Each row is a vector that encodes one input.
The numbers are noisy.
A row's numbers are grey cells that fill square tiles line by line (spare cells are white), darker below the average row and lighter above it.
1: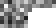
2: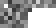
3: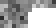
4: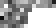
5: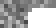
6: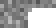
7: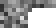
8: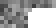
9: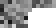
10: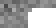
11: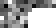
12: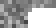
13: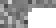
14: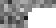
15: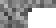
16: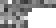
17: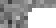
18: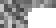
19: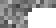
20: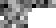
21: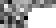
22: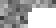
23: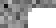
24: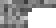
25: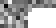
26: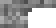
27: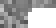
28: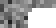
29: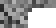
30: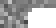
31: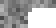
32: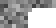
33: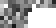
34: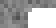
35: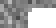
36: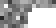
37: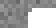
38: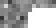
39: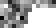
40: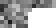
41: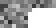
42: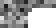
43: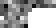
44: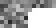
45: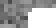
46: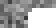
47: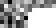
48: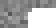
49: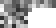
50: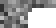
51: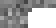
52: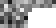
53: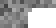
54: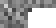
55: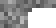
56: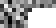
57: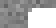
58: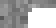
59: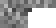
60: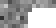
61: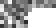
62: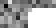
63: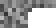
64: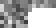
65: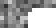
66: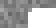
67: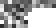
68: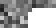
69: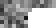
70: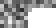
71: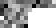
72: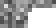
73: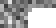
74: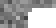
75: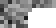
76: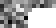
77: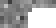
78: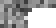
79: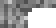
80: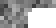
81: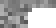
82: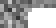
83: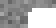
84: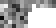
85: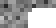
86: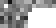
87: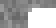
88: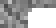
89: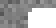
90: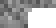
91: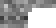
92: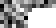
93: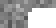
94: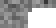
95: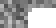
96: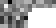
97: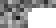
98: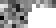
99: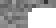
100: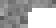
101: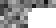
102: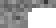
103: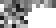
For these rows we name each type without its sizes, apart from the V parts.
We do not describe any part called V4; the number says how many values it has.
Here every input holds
either a point on a line, or a list of items, each a true/false value and a value of V4.
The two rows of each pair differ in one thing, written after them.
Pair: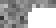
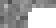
the value of V4 in item 2 of the list
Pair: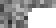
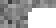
the value of V4 in item 1 of the list
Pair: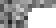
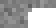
the true/false value in item 2 of the list
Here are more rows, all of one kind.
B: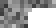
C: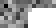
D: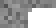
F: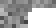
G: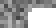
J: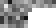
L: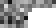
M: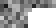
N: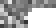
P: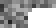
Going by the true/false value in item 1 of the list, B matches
C, G and J.
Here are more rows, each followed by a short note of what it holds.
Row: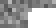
a list of two items
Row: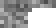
the empty list
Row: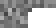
a point on a line
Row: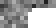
the empty list
